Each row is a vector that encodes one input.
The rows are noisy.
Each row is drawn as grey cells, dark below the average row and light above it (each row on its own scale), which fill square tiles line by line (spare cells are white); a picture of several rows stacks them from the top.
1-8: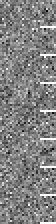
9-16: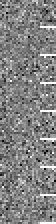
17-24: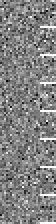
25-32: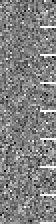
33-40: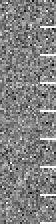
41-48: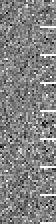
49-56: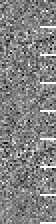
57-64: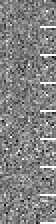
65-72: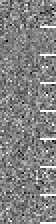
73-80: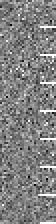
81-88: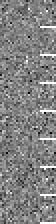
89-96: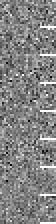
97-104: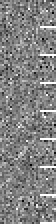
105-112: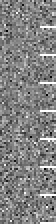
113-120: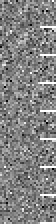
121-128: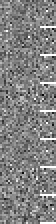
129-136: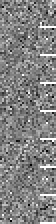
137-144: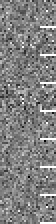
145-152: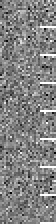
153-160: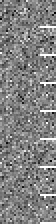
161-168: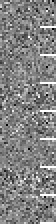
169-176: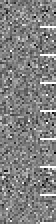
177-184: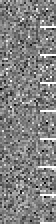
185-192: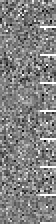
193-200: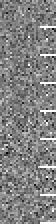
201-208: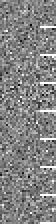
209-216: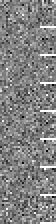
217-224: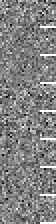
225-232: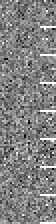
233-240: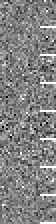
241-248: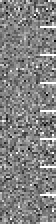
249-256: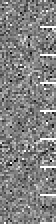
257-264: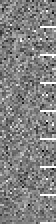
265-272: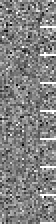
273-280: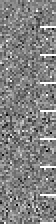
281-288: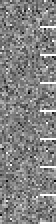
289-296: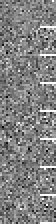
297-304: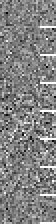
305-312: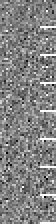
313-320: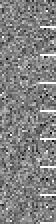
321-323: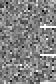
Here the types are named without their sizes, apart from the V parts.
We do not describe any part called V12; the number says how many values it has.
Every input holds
a node of a tree and a value of V12, together with either a fixed value, or three labels.
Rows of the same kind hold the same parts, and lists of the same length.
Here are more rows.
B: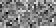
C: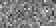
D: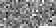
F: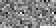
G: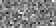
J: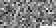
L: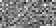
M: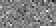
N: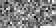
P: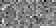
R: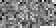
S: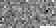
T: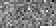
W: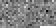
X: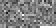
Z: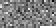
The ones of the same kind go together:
B, D, F, G, J, L, N, P, R, S, W, X
C, M, T, Z

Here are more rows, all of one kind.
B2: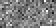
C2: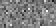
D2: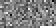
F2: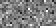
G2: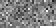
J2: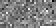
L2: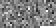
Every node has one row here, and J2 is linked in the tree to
D2.
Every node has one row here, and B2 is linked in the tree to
C2, D2 and F2.
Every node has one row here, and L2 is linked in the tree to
F2.
